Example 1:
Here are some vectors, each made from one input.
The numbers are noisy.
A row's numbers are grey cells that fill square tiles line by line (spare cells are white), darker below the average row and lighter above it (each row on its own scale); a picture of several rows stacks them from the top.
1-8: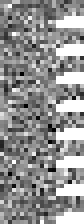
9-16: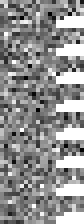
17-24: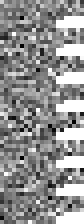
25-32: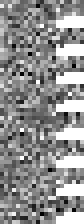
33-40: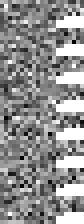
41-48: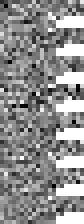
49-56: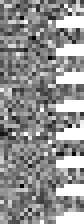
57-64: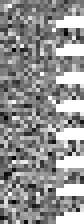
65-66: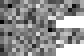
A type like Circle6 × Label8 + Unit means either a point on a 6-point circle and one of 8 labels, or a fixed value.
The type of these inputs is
Line10.
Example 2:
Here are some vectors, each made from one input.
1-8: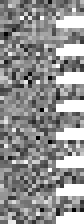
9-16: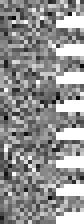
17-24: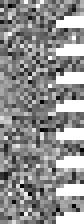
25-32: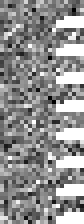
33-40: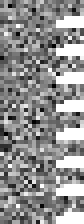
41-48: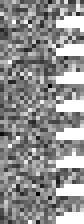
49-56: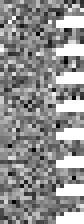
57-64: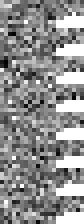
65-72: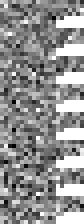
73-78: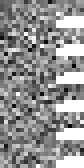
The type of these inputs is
Line10.
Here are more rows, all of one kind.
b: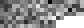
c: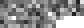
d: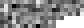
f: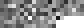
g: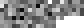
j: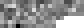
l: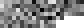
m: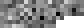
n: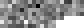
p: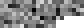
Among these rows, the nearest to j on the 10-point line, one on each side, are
f and l.
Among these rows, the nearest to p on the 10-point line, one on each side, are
d and m.
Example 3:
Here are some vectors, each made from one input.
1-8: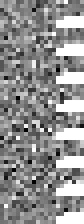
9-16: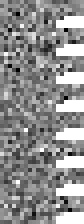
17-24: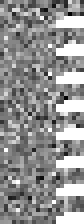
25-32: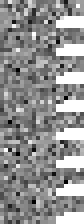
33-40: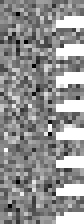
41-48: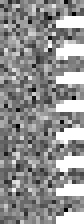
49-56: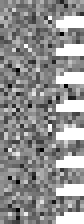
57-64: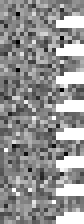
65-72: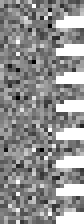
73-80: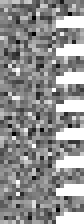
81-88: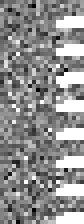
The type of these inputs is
Line8 × Line17.
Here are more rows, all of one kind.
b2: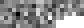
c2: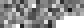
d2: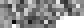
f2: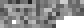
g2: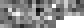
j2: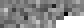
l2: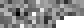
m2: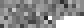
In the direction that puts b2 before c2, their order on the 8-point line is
j2, l2, b2, m2, d2, c2, g2, f2.
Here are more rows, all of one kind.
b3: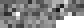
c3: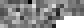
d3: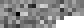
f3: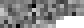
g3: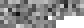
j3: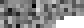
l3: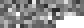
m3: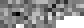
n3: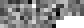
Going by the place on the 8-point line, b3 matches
c3, l3 and n3.
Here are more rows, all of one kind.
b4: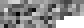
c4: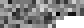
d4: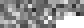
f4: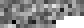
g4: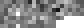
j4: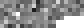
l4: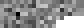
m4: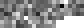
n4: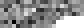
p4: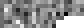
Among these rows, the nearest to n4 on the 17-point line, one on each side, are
l4 and m4.
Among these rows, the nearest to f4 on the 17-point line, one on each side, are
c4 and l4.
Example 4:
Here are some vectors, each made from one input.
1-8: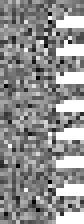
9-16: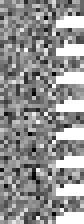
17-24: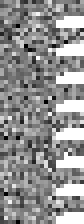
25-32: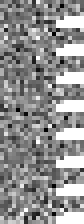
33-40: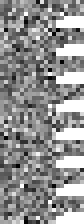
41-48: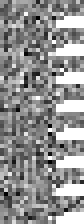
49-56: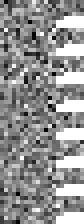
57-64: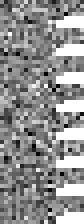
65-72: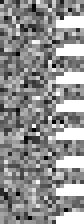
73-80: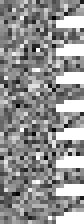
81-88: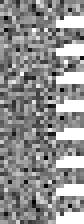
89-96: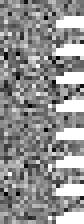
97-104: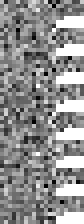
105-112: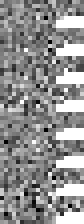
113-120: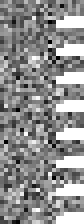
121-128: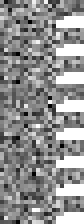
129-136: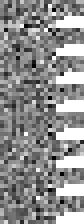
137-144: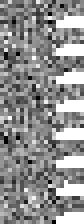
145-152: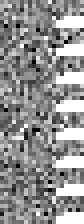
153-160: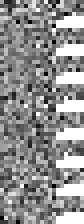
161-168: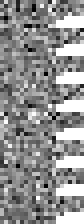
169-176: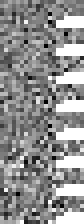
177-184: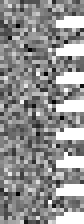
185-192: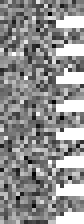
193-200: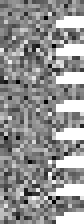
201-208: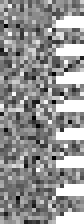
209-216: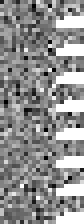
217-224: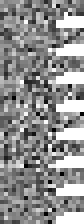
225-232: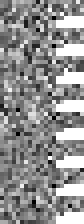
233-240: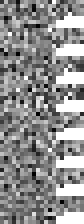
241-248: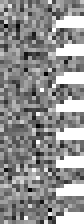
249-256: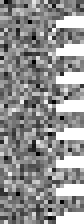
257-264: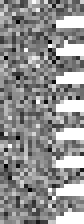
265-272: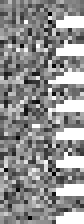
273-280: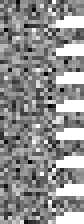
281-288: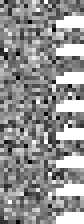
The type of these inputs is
Line17.
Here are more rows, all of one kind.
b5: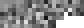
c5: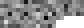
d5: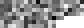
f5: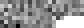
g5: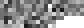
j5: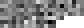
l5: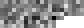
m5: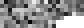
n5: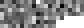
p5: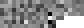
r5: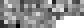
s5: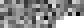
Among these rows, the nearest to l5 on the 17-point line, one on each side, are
d5 and g5.
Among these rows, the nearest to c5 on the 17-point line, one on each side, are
r5 and s5.
